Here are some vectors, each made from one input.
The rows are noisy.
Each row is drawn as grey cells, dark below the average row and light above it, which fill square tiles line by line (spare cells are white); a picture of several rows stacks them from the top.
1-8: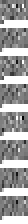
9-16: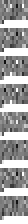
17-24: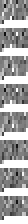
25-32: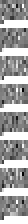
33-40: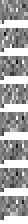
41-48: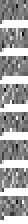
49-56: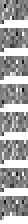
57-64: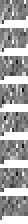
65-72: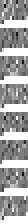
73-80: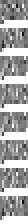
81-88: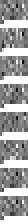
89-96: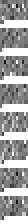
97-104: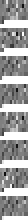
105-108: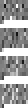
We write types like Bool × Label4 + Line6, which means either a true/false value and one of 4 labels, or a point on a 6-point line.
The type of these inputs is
Bool × (Line6 + Tree7).
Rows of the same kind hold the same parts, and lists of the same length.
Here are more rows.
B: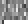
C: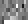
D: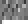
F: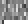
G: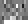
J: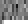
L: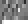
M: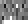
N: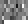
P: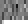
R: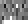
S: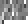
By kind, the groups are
B, C, F, G, M, R, S
D, J, L, N, P

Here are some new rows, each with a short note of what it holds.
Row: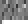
a point on a 6-point line and a true/false value
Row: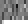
a point on a 6-point line and a true/false value
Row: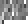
a node of a 7-node tree and a true/false value
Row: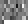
a point on a 6-point line and a true/false value
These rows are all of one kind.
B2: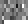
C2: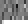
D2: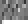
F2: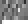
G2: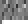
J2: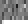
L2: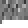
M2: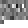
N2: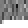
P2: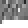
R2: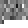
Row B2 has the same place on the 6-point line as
J2 and R2.
